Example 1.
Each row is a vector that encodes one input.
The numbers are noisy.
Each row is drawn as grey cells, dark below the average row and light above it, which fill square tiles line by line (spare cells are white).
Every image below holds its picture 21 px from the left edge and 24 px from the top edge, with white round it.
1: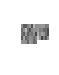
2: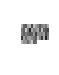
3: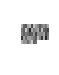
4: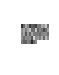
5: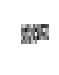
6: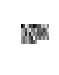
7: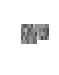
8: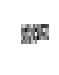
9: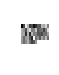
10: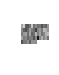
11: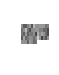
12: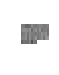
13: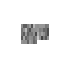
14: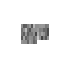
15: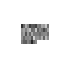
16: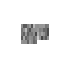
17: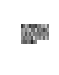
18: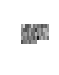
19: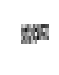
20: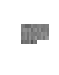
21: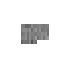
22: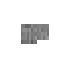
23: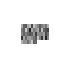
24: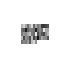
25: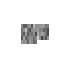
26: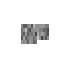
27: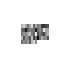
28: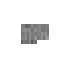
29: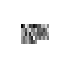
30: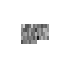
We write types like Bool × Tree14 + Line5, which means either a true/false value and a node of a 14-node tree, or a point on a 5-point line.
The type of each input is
Tree7.
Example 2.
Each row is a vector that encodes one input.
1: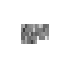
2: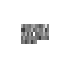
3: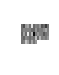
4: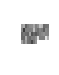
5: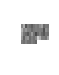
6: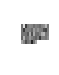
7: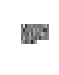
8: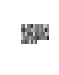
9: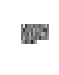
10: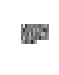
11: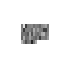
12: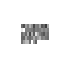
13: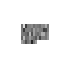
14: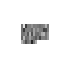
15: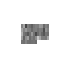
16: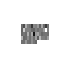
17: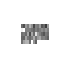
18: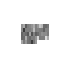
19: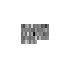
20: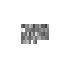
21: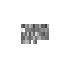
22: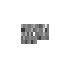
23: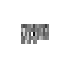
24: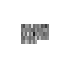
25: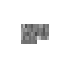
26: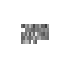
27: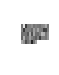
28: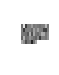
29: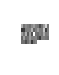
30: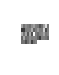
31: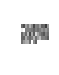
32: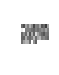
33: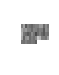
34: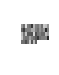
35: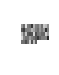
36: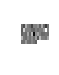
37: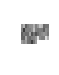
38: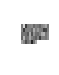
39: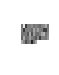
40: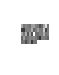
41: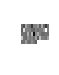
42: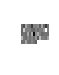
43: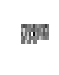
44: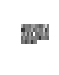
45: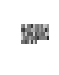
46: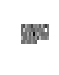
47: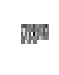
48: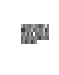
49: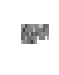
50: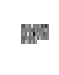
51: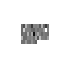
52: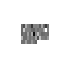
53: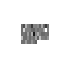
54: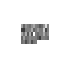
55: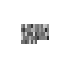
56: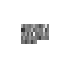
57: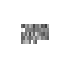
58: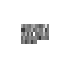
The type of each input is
Line9.
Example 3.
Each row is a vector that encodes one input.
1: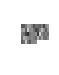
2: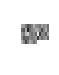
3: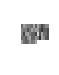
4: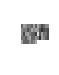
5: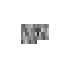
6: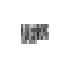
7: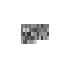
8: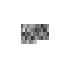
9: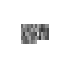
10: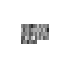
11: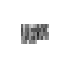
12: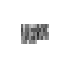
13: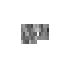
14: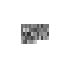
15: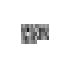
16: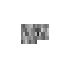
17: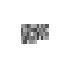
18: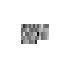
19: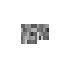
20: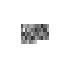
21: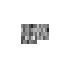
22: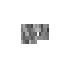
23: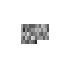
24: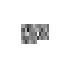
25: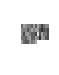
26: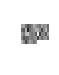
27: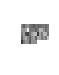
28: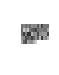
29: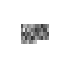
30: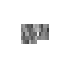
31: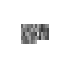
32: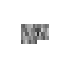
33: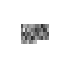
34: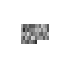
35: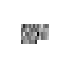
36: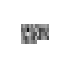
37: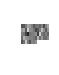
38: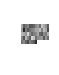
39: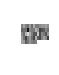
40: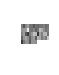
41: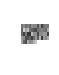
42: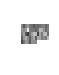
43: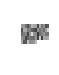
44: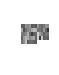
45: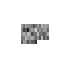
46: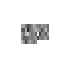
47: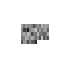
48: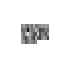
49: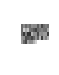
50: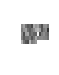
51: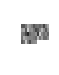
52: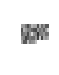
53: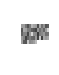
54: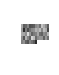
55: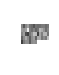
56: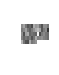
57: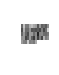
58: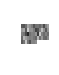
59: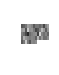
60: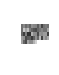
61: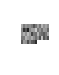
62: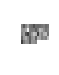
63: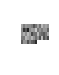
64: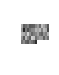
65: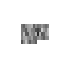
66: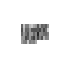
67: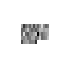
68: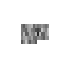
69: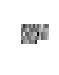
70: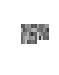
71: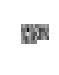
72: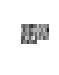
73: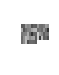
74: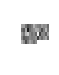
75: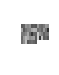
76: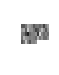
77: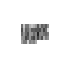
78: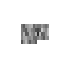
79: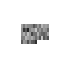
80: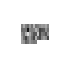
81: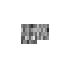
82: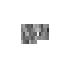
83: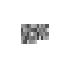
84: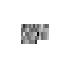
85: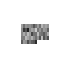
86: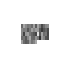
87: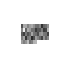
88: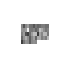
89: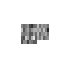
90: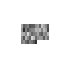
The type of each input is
Bool × Bool × Bool × Bool.
